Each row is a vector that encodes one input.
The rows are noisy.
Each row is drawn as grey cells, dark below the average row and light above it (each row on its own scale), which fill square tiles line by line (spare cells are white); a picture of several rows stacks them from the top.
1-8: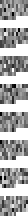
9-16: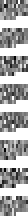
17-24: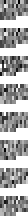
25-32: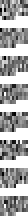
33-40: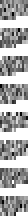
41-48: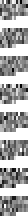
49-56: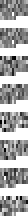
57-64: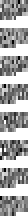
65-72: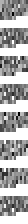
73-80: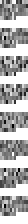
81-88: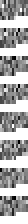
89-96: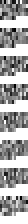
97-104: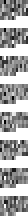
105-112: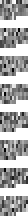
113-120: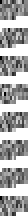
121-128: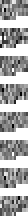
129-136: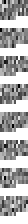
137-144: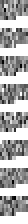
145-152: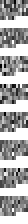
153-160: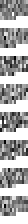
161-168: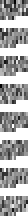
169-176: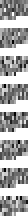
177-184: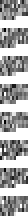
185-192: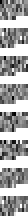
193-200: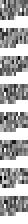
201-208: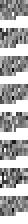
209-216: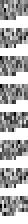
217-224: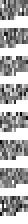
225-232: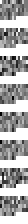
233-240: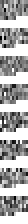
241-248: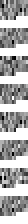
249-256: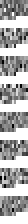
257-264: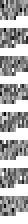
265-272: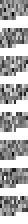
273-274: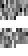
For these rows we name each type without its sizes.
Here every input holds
five true/false values.
